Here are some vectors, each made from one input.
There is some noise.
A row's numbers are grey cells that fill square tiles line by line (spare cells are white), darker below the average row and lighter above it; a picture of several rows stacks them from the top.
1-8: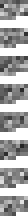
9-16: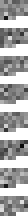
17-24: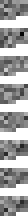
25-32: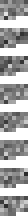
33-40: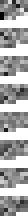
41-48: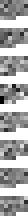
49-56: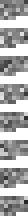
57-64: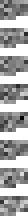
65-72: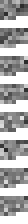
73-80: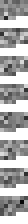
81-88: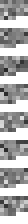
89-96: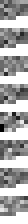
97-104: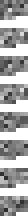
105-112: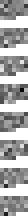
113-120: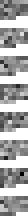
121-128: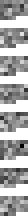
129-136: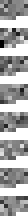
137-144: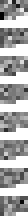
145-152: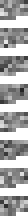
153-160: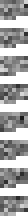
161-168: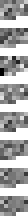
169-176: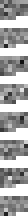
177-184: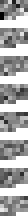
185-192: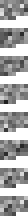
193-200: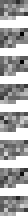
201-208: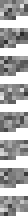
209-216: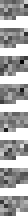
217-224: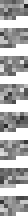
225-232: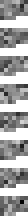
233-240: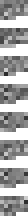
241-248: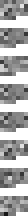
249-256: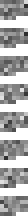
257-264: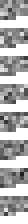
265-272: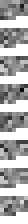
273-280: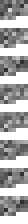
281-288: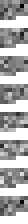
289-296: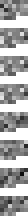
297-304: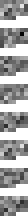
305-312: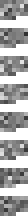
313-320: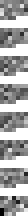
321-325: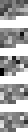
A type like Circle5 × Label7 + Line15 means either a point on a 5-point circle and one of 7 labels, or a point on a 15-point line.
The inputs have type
List2(Line6).
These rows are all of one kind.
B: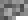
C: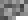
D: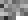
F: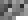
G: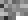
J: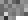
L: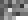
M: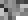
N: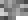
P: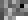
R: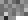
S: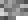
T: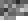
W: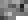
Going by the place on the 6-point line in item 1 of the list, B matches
C, F and L.
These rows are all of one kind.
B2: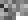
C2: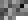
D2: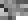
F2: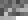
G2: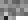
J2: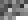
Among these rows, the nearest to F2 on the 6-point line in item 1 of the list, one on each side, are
G2 and J2.
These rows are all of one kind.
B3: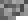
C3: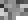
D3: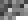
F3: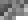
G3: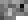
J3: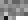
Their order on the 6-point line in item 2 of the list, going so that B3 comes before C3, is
B3, J3, G3, F3, D3, C3.
